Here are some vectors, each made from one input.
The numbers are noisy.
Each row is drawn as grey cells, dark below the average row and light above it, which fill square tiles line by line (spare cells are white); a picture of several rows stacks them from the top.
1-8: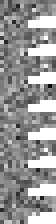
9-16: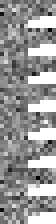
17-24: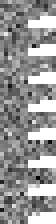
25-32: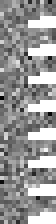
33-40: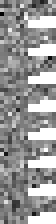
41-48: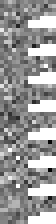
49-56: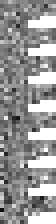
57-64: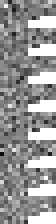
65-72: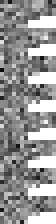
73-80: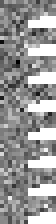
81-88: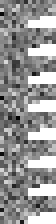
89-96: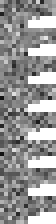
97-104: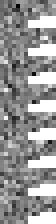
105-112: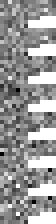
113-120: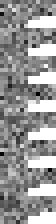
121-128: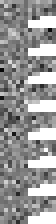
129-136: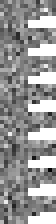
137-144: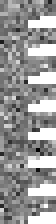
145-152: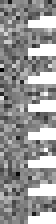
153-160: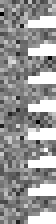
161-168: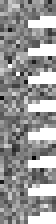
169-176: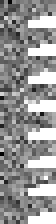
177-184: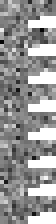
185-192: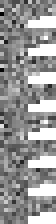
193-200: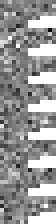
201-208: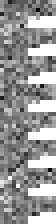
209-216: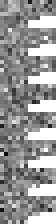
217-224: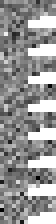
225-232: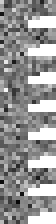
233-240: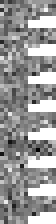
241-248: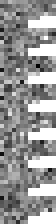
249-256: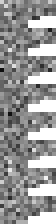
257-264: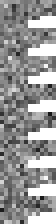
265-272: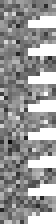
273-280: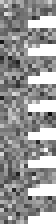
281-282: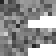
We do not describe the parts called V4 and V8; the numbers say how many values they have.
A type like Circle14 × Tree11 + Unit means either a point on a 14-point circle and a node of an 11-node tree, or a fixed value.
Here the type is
Bool × V8 + (Line7 + Line10) × V4.
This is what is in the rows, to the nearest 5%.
About 25% of them hold a true/false value and a value of V8. The rest hold a value of V4, together with either a point on a 7-point line, or a point on a 10-point line.
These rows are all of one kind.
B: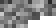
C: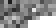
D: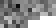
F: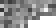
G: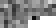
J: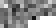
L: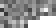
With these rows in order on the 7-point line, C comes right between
J and L.
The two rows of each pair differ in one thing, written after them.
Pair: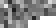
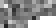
the place on the 7-point line
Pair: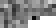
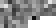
the place on the 7-point line
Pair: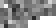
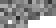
the value of V4
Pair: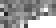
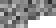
the value of V4
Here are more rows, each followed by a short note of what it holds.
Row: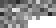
a true/false value and a value of V8
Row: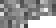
a point on a 10-point line and a value of V4
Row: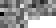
a true/false value and a value of V8
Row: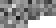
a point on a 7-point line and a value of V4
